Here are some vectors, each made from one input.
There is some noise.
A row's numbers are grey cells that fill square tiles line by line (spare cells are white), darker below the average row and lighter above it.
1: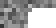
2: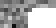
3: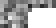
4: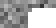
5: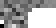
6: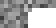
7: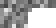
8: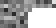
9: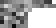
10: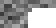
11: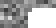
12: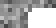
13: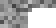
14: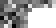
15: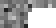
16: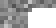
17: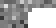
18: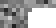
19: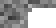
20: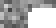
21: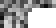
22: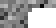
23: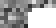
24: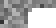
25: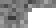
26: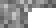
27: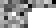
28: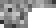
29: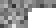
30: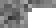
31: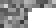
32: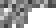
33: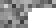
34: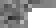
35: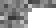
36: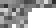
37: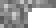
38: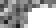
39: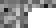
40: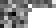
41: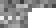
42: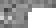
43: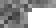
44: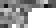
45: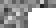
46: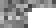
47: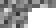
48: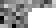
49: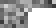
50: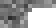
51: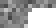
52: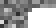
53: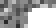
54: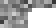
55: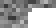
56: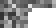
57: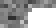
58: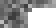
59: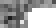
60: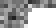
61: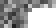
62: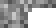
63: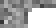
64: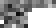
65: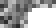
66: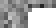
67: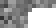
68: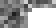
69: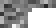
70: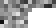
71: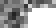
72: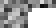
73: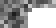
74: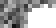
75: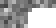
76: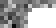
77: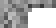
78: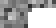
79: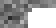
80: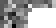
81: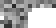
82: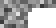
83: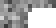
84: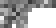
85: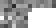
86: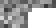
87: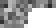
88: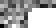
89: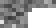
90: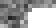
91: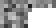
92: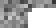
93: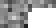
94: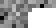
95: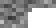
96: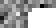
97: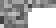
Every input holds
either a point on a 4-point line, or a point on a 5-point line and a true/false value.
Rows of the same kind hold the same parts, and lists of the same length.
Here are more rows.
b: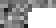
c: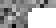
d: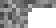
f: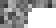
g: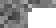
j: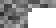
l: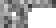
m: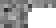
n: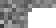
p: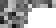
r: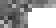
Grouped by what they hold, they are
b, c, l, m
d, f, g, j, n, p, r

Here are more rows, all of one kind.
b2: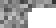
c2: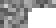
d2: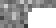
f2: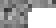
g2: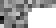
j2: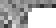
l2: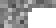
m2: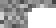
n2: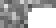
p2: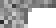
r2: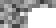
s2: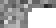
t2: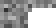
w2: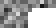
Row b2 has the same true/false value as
f2, m2, t2 and w2.
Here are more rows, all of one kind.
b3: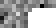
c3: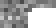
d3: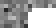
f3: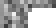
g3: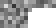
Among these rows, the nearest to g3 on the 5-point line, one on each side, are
b3 and c3.
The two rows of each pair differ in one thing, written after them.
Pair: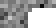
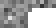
the true/false value
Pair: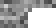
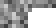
the true/false value
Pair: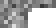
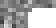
the place on the 5-point line
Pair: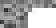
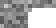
the true/false value
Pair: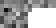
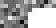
the place on the 5-point line
